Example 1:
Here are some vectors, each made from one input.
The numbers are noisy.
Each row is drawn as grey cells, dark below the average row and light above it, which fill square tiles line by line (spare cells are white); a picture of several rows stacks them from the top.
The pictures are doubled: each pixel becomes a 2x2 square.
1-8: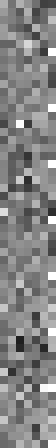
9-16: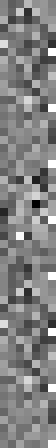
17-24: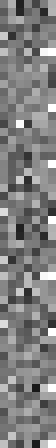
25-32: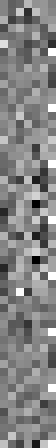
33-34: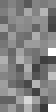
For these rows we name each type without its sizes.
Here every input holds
a node of a tree.
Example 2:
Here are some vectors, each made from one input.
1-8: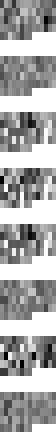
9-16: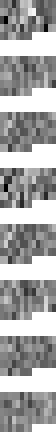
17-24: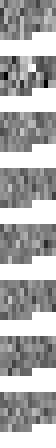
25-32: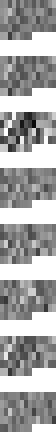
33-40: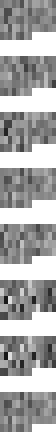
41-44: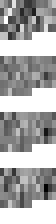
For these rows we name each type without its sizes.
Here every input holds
a label.
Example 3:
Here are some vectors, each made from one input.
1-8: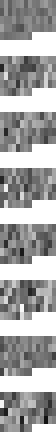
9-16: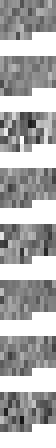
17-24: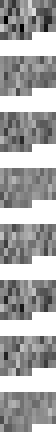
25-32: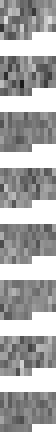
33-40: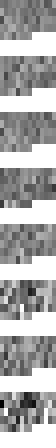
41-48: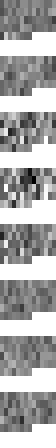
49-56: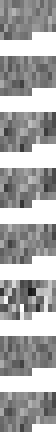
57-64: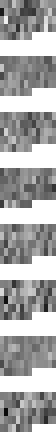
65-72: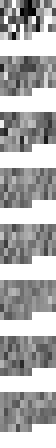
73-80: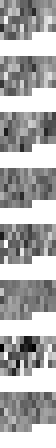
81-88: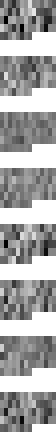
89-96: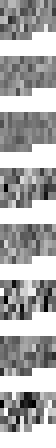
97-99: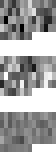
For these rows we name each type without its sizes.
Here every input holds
a label.
